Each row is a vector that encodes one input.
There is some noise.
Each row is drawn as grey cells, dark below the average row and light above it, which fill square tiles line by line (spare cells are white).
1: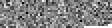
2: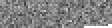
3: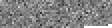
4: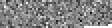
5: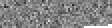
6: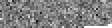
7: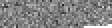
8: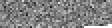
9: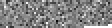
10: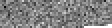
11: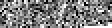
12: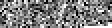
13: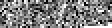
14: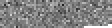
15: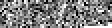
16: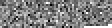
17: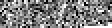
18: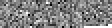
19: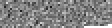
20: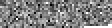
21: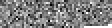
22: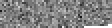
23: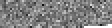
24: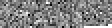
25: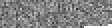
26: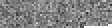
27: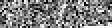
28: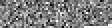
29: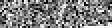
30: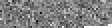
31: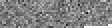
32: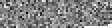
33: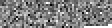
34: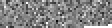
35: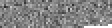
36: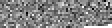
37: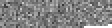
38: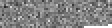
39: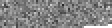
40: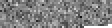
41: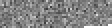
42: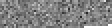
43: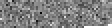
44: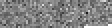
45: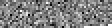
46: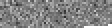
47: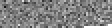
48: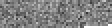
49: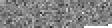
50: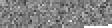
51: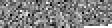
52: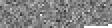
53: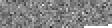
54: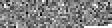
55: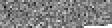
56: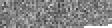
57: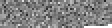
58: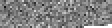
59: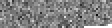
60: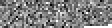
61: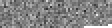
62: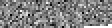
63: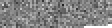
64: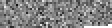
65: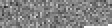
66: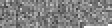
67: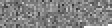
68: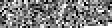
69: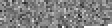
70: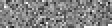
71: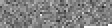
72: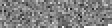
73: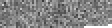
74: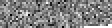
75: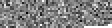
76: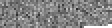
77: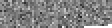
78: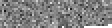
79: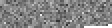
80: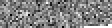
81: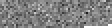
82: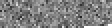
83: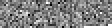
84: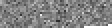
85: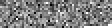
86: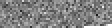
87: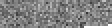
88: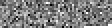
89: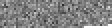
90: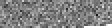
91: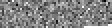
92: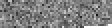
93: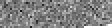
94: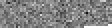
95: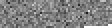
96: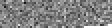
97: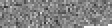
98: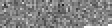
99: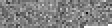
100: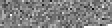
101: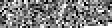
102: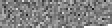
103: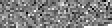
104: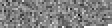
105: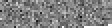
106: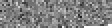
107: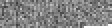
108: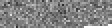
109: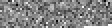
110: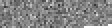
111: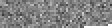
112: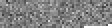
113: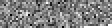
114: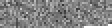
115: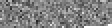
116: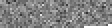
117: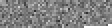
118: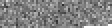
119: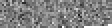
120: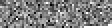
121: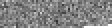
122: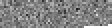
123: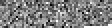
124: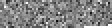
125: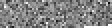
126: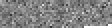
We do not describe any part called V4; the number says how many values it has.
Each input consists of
a list of up to three items, each a true/false value and a value of V4.
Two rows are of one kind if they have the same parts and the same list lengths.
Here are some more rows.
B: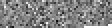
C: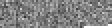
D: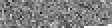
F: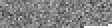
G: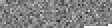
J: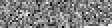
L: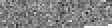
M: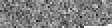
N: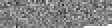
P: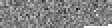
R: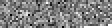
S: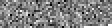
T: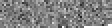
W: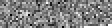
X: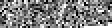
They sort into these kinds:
B
C, D, F, G, L, M, N, P, T
J, R, S, W
X

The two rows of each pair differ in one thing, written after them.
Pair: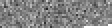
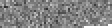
the value of V4 in item 1 of the list
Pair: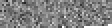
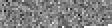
the value of V4 in item 1 of the list
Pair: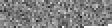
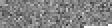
the true/false value in item 1 of the list
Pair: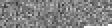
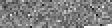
the true/false value in item 1 of the list
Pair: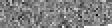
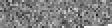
the value of V4 in item 1 of the list
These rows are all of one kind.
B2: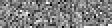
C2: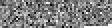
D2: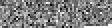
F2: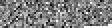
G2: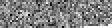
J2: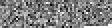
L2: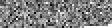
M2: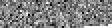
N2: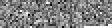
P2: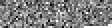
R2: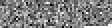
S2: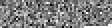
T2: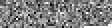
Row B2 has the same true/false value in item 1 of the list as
G2, M2 and N2.
